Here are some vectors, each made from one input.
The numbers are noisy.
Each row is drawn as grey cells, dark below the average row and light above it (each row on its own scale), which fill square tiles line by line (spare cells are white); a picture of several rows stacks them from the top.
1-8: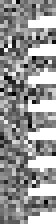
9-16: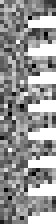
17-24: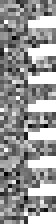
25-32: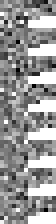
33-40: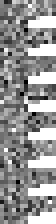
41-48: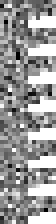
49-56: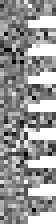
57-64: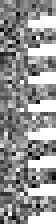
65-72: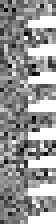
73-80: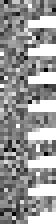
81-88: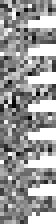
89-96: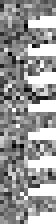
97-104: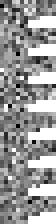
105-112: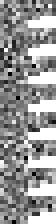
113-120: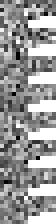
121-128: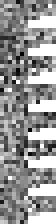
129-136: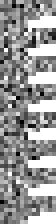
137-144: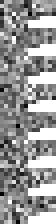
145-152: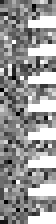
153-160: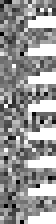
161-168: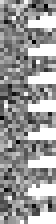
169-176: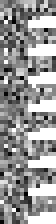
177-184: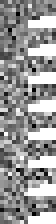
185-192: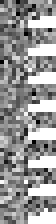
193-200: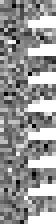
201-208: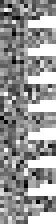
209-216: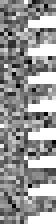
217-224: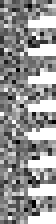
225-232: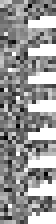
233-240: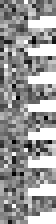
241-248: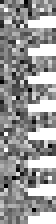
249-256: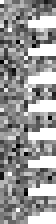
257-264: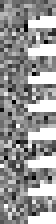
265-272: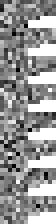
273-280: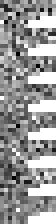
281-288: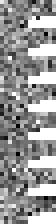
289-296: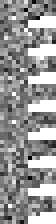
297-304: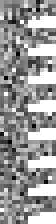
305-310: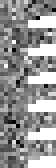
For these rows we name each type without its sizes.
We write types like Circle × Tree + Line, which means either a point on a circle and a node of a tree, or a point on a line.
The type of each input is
Label + Tree × Tree.
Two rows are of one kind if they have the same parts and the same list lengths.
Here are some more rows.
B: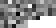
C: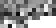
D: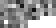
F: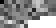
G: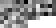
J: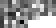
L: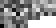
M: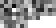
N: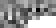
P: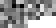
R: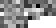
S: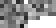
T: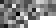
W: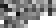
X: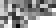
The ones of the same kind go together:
B, C, D, F, G, J, L, M, S, T, W
N, P, R, X

